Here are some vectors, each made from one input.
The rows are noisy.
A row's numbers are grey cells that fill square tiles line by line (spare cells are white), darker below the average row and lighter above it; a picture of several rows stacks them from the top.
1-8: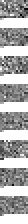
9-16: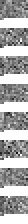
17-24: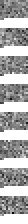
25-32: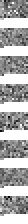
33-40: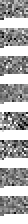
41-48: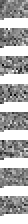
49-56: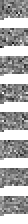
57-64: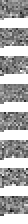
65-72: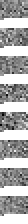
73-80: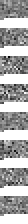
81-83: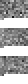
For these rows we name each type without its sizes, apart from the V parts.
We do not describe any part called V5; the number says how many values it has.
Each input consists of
a point on each of two lines and a true/false value, together with a list of values of V5.
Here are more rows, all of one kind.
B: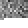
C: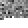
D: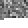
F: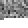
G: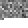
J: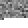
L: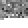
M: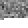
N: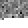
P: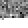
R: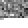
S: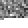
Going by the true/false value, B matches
C, G and J.
